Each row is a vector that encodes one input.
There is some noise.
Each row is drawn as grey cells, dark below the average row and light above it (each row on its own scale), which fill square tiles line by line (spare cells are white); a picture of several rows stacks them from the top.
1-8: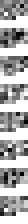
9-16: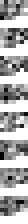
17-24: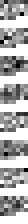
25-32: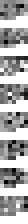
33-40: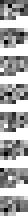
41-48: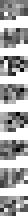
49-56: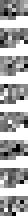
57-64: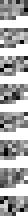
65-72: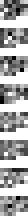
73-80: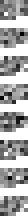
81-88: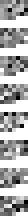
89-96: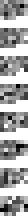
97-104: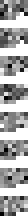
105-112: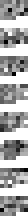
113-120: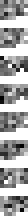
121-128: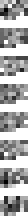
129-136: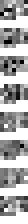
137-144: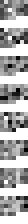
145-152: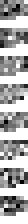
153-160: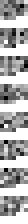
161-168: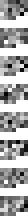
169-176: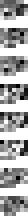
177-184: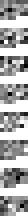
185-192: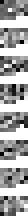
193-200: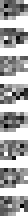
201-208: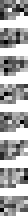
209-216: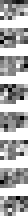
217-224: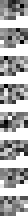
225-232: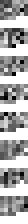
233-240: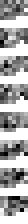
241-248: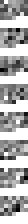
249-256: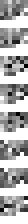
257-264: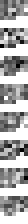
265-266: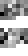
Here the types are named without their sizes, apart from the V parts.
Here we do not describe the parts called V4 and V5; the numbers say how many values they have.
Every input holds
a value of V4, together with either a label, or a true/false value and a value of V5.
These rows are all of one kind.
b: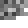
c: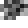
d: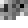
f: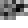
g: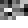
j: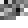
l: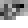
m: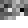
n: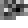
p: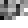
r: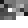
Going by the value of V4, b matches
j and p.
